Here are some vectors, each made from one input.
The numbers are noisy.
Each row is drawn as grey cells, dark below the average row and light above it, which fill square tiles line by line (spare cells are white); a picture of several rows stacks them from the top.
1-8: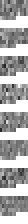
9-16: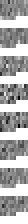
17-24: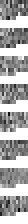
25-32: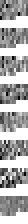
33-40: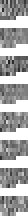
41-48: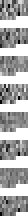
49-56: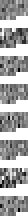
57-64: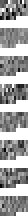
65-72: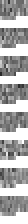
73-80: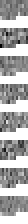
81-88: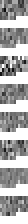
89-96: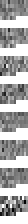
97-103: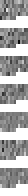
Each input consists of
either a point on a 9-point circle, or a fixed value.
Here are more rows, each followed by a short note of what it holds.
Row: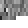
a point on a 9-point circle
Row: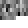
a point on a 9-point circle
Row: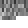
a point on a 9-point circle
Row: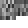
a point on a 9-point circle
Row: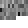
a point on a 9-point circle
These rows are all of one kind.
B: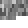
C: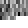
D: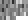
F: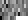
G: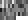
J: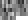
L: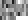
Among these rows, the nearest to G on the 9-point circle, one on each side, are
B and C.
